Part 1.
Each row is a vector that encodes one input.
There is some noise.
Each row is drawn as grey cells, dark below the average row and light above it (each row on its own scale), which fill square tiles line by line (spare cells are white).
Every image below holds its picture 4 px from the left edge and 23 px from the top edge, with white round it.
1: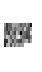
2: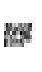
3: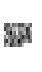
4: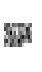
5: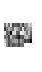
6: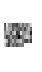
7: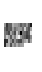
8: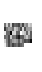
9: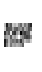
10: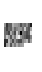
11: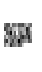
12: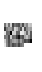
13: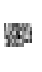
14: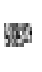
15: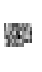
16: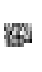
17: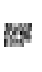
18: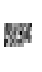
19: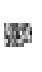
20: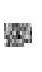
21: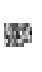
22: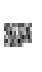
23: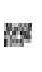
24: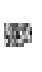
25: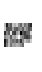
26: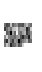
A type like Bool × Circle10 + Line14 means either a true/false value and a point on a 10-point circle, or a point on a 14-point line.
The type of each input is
Line6.
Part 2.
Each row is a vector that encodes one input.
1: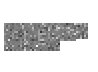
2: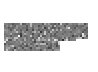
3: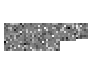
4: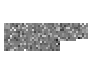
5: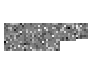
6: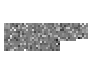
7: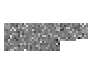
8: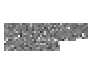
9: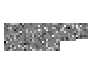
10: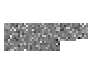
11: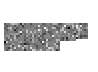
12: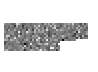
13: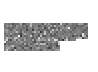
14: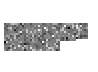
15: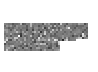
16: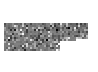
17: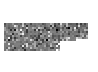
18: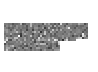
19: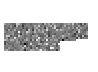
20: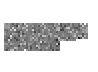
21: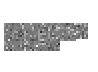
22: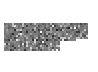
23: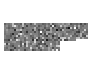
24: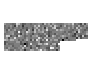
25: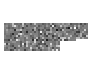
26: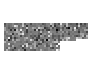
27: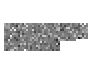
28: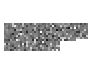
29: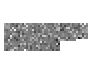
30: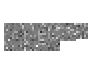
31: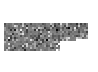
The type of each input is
Tree7.
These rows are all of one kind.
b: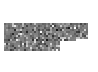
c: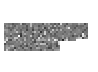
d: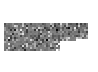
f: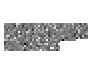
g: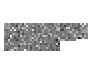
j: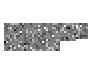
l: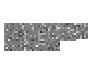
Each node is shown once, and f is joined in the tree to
c and j.
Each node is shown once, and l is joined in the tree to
c and g.
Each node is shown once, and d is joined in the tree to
b and c.
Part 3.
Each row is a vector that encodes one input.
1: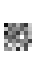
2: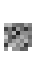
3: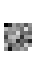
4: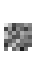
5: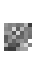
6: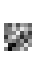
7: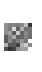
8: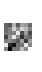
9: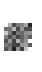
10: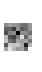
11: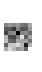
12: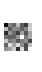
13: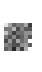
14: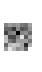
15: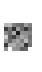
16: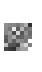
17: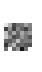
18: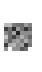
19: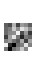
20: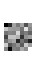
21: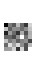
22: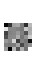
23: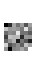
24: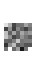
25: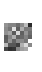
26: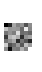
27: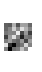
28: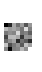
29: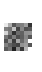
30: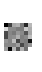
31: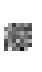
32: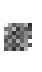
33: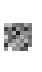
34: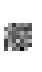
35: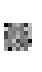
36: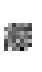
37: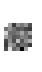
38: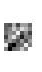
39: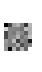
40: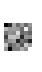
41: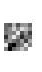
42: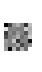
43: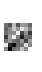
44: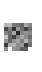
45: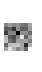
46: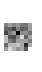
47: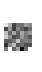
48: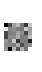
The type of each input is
Circle10.
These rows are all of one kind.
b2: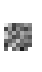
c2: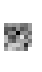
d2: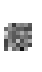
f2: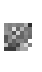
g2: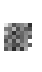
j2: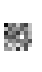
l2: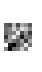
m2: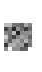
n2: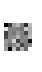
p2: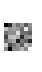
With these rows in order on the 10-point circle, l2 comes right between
f2 and p2.
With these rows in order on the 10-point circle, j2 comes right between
c2 and n2.
